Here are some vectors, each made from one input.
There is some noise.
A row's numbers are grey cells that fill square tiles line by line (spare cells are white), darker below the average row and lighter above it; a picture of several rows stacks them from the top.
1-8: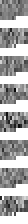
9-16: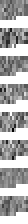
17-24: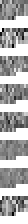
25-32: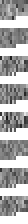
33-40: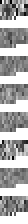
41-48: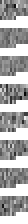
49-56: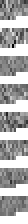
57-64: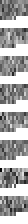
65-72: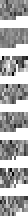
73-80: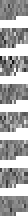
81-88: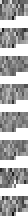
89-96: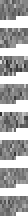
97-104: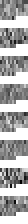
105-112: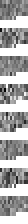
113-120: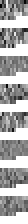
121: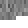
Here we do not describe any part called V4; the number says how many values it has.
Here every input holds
a list of up to three items, each a true/false value and a value of V4.
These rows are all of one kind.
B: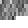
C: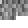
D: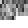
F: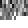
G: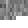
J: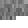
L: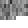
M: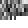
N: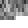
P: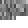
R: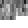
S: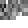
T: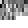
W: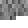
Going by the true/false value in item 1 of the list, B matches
N, P, R and S.
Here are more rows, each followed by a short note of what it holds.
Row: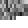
a list of two items
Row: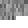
a list of three items
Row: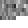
the empty list
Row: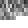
a list of three items
